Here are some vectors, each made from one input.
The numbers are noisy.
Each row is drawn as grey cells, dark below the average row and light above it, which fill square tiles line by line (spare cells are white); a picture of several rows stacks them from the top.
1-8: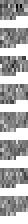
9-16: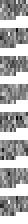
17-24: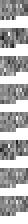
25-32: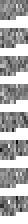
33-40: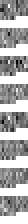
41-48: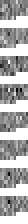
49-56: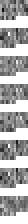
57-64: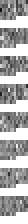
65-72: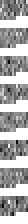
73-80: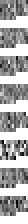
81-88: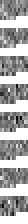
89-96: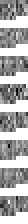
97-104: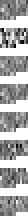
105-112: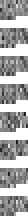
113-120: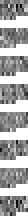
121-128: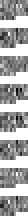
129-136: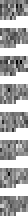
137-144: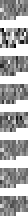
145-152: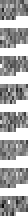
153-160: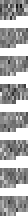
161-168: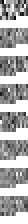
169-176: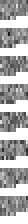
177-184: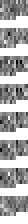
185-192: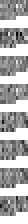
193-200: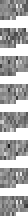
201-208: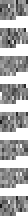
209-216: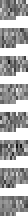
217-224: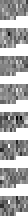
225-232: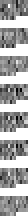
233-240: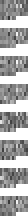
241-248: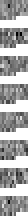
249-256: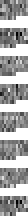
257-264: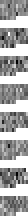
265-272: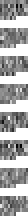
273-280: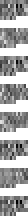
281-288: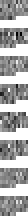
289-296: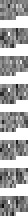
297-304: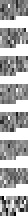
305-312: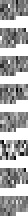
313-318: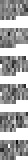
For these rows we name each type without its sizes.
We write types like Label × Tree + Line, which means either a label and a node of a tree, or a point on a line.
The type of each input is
List(Line).
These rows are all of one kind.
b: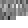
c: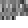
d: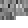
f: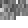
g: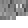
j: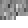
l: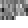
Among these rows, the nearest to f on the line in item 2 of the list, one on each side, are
c and g.
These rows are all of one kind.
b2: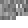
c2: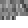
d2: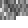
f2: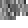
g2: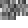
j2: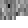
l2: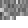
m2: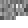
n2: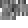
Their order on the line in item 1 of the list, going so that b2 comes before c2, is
n2, g2, f2, d2, l2, j2, b2, m2, c2.
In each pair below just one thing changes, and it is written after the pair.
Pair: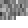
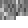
the place on the line in item 2 of the list
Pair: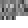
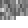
the place on the line in item 1 of the list
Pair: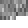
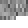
the place on the line in item 2 of the list
